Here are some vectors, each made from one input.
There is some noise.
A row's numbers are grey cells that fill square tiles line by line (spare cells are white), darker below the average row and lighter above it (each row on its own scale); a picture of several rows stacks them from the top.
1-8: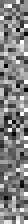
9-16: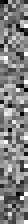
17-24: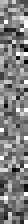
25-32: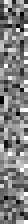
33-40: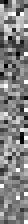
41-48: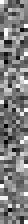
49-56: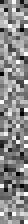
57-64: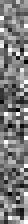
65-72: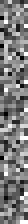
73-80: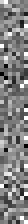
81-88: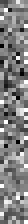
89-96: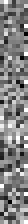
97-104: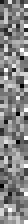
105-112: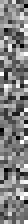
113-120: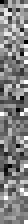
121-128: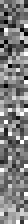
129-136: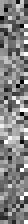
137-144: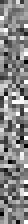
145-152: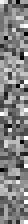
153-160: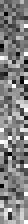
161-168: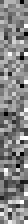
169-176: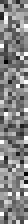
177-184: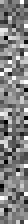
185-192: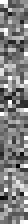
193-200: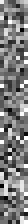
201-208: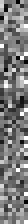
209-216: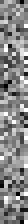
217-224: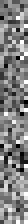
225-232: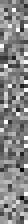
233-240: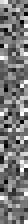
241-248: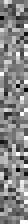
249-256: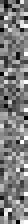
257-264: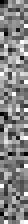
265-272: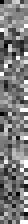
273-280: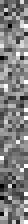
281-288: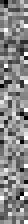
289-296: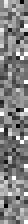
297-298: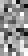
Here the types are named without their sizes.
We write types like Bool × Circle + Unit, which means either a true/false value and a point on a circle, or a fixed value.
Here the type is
(Bool × Bool × Bool × Bool + Tree) × Line.
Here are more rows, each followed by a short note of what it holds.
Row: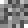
a point on a line and four true/false values
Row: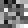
a point on a line and a node of a tree
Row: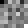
a point on a line and a node of a tree
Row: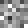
a point on a line and a node of a tree
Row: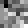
a point on a line and a node of a tree
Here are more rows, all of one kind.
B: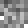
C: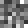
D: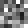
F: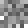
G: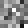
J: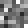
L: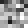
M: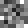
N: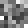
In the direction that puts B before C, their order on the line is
F, D, B, G, J, N, C, M, L.
